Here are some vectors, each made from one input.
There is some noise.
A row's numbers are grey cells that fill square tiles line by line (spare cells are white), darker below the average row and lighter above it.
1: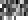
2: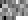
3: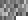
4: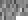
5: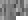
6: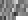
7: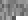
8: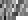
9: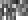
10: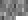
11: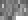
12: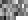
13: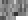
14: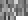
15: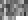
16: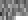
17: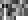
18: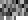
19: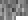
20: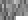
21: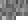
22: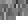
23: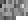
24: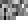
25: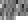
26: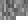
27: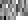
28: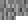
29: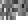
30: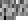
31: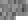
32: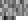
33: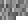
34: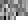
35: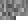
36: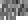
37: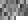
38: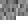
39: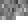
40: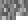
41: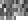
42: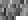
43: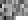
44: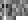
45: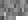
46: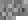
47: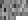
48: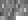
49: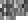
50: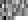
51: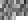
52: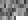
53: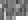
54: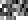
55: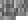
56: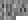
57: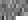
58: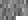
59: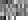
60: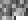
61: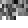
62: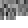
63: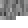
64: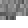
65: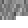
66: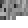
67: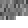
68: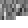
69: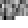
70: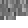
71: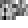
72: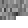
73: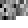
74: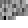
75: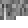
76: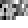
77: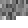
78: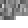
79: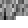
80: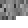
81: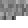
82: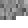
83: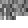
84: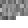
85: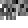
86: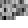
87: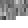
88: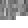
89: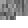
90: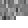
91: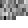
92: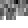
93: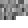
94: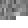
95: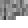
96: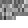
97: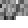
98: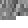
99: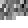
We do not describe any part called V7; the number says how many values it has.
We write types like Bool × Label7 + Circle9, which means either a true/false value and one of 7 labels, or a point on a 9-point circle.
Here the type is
(Bool × Bool × Bool × Bool + Label4) × V7.
